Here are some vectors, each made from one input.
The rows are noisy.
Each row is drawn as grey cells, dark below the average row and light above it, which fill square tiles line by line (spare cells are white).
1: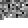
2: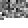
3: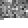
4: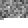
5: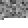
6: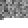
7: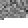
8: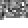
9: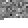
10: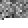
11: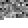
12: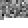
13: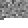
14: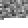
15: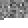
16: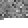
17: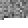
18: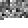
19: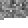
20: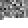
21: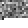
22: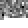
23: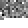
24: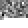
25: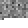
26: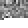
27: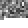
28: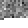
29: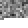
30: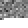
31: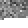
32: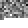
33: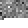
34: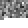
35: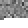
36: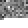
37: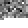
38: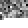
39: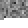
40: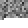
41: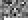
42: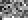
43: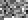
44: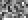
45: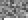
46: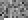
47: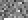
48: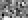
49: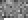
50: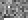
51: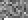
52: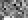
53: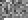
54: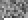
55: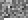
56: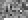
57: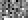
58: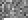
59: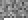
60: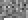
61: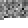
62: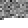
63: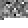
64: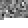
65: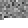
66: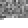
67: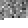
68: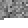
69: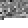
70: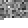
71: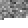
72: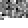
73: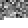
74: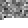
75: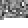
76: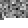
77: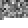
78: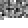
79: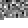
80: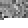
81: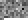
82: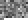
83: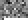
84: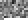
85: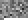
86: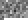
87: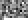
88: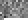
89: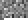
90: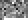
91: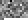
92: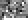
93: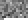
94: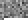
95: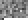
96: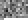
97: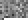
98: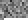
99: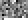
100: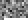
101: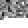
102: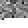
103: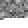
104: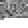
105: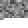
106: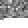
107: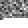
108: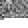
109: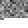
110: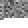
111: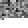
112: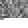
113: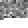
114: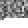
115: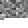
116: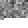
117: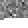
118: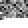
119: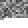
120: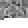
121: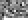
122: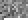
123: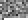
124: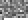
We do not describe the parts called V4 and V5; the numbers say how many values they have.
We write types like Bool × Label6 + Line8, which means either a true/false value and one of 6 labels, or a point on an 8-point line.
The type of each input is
Bool × (Line6 + V4) × V5.
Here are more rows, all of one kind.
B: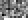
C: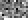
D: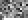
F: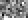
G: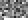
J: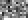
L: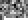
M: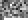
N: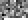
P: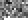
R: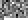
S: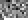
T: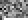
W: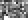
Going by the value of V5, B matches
D, F, R and W.
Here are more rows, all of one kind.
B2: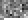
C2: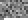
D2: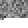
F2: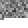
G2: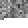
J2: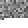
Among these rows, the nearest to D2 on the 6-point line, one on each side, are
C2 and J2.
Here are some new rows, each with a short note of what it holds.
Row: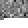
a point on a 6-point line, a true/false value and a value of V5
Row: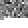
a true/false value, a value of V4 and a value of V5
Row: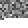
a true/false value, a value of V4 and a value of V5
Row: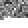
a true/false value, a value of V4 and a value of V5
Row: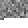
a point on a 6-point line, a true/false value and a value of V5
